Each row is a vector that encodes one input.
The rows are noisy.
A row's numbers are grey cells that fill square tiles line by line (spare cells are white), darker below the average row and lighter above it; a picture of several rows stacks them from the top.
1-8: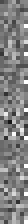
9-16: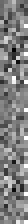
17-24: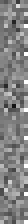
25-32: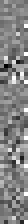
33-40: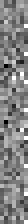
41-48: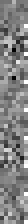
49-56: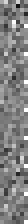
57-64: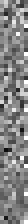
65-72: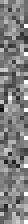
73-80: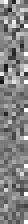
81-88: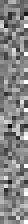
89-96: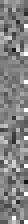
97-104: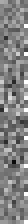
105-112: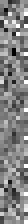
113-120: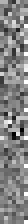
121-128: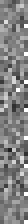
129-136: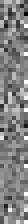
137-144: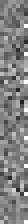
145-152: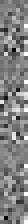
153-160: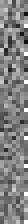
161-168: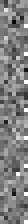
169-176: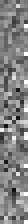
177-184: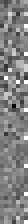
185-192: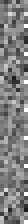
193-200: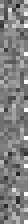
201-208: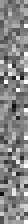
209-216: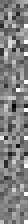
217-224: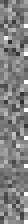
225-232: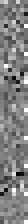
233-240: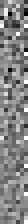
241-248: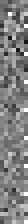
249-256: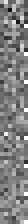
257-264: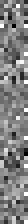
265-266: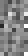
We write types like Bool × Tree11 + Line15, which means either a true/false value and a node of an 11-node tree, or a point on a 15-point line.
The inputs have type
(Bool × Bool × Bool + Unit) × (Circle10 + Unit) × Line14.
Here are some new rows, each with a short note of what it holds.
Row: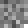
a point on a 10-point circle and a point on a 14-point line
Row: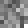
a point on a 10-point circle and a point on a 14-point line
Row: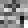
a point on a 10-point circle, a point on a 14-point line and three true/false values
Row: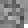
a point on a 10-point circle and a point on a 14-point line
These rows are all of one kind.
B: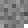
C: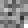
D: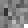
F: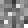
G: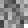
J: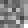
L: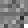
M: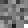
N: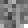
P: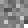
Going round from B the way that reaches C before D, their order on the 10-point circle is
B, P, F, G, C, J, L, M, N, D.
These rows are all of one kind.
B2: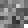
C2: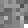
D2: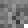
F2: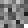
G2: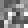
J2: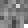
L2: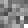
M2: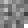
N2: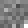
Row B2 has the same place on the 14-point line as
D2, L2 and N2.
